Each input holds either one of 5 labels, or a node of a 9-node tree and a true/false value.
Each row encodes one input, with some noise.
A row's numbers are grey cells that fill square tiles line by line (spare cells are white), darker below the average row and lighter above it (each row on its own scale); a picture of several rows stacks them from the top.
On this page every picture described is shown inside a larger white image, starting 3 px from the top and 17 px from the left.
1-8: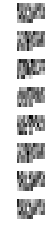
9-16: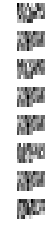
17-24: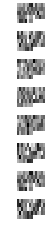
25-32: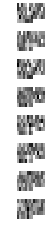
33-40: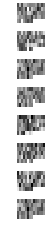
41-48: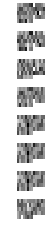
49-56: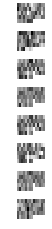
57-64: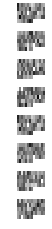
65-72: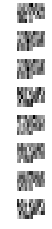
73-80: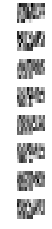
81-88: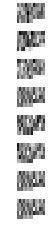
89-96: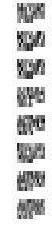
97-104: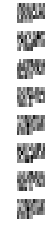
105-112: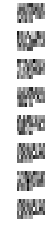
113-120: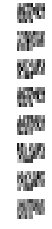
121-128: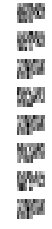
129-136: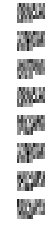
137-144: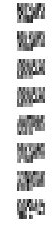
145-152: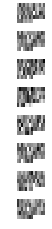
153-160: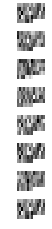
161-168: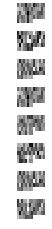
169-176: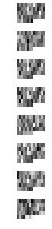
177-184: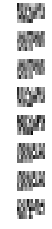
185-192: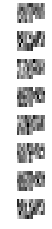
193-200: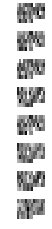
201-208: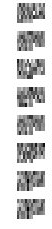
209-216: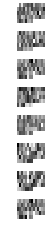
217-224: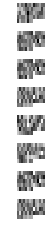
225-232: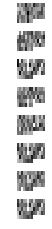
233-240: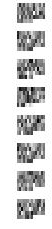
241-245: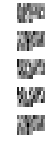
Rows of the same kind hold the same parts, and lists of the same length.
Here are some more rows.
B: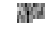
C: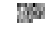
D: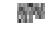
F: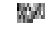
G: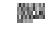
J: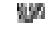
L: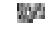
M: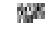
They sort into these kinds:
B, C, G
D, F, J, L, M

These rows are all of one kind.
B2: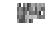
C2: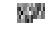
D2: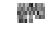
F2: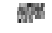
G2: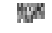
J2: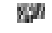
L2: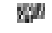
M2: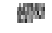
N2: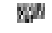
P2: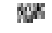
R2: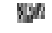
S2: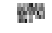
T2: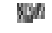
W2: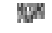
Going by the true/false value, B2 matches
D2, F2, M2 and S2.
